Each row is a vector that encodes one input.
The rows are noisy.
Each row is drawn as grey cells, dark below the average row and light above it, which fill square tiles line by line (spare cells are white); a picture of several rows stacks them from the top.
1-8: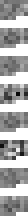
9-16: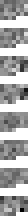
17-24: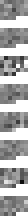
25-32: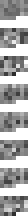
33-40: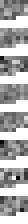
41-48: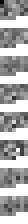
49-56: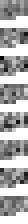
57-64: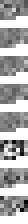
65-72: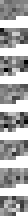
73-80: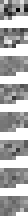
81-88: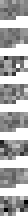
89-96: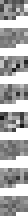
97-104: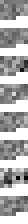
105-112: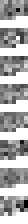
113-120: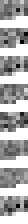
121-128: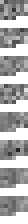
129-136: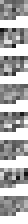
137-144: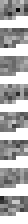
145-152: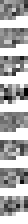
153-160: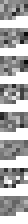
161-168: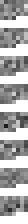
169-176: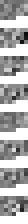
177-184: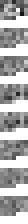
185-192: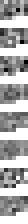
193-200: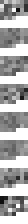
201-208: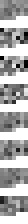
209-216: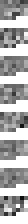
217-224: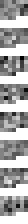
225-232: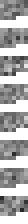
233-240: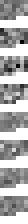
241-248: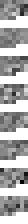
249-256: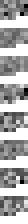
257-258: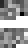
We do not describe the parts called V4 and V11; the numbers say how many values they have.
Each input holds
either a fixed value, or one of 5 labels and a value of V4, or a true/false value and a value of V11.
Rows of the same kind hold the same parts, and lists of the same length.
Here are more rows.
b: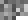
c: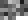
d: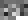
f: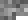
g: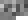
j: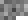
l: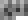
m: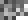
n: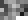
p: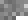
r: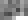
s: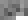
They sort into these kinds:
b, f, g, j, l, m, p, r, s
c
d, n

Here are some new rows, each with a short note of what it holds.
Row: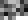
a fixed value
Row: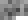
a true/false value and a value of V11
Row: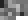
one of 5 labels and a value of V4
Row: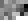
one of 5 labels and a value of V4
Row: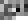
a true/false value and a value of V11
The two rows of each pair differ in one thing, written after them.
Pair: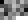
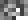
the value of V4
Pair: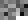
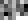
the label
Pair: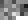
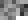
the label
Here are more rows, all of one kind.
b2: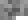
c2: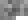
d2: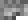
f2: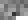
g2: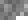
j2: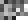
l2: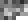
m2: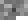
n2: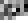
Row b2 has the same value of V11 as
c2, f2 and m2.
